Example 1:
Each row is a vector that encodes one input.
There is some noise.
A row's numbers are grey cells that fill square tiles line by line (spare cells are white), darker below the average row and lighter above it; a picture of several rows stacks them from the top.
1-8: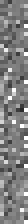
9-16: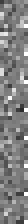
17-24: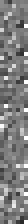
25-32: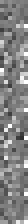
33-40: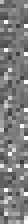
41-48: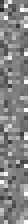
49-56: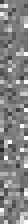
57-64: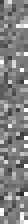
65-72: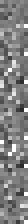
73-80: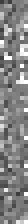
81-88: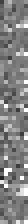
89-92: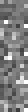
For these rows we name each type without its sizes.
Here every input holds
four true/false values.
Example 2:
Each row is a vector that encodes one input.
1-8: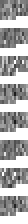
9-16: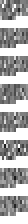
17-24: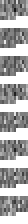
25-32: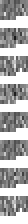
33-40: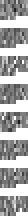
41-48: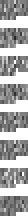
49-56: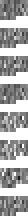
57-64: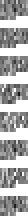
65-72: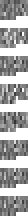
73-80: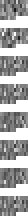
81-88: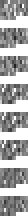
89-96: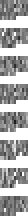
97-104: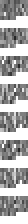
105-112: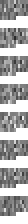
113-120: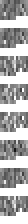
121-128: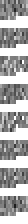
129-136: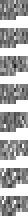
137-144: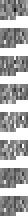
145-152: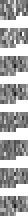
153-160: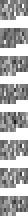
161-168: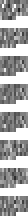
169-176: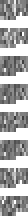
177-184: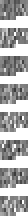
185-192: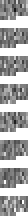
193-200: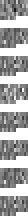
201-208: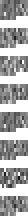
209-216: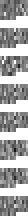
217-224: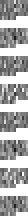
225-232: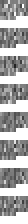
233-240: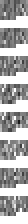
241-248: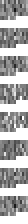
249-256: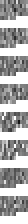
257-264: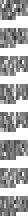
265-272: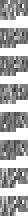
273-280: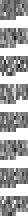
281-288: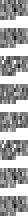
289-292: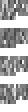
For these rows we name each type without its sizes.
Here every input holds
either a fixed value, or three true/false values.
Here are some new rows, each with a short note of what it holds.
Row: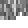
three true/false values
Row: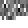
a fixed value
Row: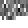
a fixed value
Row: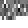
a fixed value
